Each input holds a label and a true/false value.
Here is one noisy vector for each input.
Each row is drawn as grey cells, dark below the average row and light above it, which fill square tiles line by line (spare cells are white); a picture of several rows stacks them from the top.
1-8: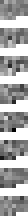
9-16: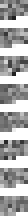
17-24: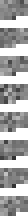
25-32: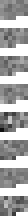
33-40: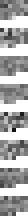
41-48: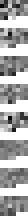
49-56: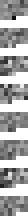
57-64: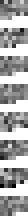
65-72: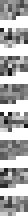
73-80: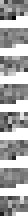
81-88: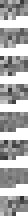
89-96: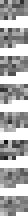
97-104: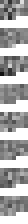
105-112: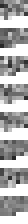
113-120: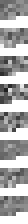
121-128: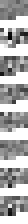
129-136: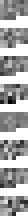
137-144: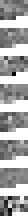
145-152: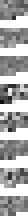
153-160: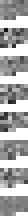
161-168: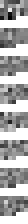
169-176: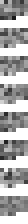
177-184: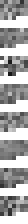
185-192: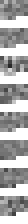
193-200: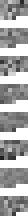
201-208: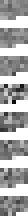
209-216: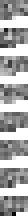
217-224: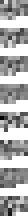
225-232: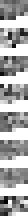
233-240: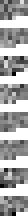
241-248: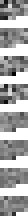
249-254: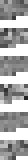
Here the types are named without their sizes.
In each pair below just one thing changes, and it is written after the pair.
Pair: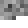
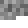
the true/false value
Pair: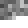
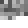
the label
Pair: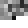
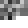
the label
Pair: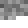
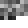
the label
